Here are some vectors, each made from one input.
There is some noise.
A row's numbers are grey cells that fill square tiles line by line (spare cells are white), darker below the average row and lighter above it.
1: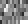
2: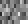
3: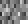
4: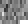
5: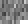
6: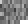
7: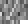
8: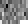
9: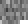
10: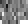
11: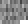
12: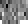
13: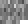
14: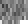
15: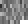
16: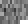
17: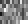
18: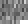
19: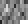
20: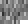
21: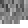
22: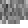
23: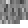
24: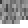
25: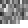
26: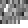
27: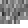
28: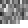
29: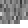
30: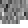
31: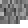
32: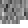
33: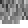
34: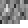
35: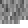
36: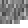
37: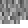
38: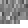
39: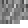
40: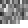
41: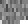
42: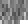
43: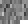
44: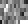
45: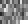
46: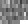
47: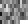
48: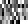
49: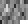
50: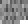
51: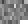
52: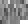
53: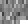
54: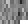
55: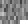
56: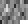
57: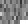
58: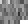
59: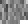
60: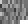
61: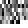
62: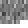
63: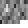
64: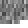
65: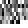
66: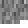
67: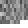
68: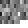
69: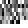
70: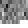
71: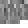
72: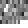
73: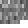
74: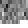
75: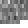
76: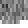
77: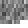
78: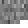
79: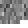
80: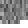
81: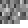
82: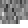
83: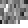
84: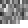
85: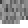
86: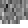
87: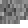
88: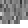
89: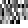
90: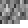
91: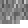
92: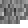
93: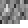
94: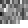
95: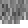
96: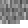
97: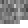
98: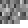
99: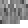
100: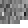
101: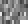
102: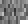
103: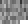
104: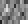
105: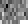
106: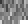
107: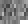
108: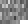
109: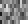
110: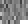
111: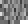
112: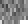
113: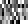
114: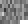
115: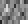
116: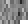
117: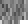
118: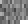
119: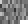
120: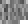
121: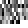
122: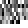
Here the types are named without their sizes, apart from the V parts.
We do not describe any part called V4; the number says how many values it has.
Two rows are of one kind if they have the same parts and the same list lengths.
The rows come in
4 kinds.
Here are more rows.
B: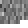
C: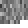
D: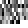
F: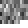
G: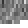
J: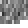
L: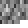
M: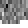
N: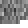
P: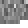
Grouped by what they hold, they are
B, C, G, J, N, P
D
F, L
M

